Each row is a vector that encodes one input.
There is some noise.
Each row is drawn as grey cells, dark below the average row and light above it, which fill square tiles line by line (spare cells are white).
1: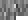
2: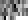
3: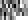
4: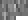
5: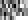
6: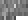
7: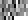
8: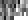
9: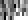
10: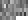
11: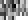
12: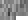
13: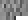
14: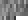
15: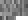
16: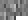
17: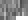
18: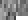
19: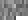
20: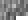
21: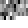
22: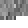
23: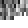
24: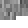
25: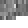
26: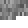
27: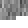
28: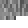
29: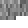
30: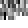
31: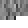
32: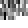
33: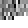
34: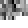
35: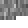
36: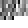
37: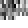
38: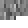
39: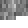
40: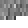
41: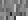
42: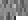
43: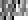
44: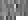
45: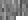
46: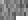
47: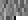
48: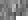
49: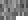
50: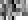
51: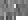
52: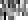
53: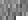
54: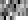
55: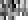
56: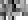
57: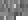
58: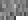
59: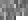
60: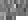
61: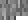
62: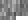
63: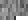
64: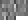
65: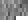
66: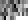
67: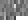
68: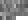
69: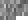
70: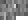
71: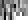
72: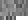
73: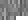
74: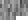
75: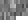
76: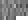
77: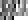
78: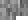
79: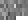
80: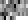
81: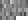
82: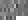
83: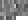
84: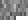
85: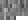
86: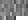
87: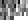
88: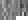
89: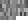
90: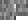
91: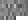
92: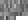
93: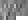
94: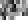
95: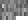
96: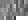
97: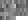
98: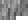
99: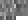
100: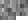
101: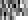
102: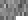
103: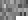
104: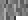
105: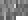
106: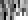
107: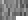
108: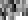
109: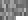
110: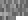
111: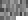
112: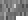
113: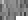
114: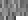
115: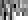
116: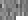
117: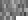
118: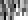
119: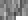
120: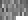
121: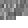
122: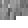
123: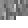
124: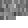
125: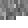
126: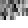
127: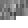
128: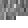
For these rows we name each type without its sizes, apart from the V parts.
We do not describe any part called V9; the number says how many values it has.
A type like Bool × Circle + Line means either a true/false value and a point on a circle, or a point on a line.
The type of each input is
Bool × Bool × Bool × Bool × V9 + Line.
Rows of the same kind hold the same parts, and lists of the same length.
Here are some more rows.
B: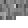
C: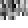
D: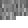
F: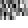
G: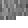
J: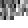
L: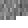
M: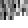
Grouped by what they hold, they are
B, D, G, L
C, F, J, M

